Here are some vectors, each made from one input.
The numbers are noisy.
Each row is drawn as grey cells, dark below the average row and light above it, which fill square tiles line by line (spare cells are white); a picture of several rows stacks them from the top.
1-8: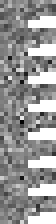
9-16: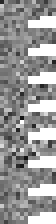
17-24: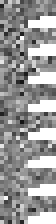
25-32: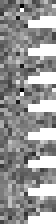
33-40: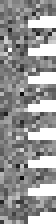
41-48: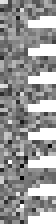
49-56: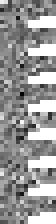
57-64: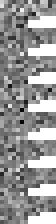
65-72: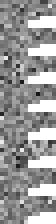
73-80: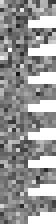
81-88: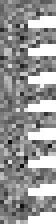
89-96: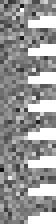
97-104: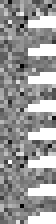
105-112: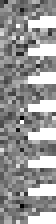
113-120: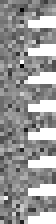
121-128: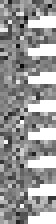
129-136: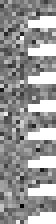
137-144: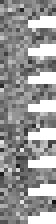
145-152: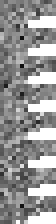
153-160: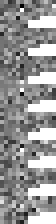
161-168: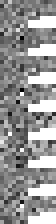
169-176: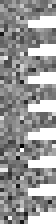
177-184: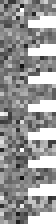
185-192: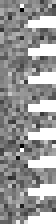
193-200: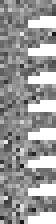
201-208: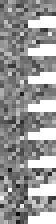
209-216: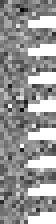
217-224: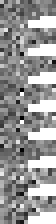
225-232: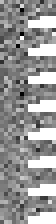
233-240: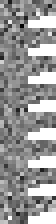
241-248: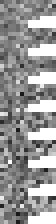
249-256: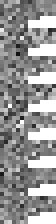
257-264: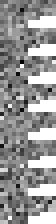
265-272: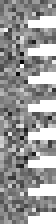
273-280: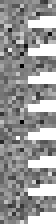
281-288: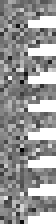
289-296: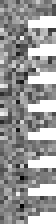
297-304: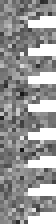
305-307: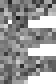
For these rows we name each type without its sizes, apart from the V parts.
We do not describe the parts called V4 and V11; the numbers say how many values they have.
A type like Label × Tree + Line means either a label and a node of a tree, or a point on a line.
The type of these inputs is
Bool × (Line × V11 + V4).
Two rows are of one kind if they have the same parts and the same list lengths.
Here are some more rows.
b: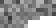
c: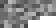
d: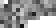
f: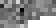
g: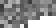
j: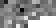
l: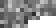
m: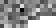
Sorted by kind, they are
b, c, f, g, j, l, m
d

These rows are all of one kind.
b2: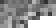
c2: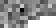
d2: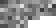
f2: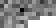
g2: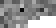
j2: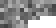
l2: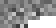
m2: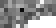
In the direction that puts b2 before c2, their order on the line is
l2, b2, g2, f2, j2, c2, d2, m2.
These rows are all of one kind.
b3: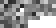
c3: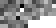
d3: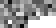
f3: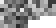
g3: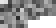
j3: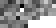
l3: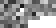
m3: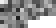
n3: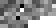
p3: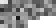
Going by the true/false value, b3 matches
d3 and l3.
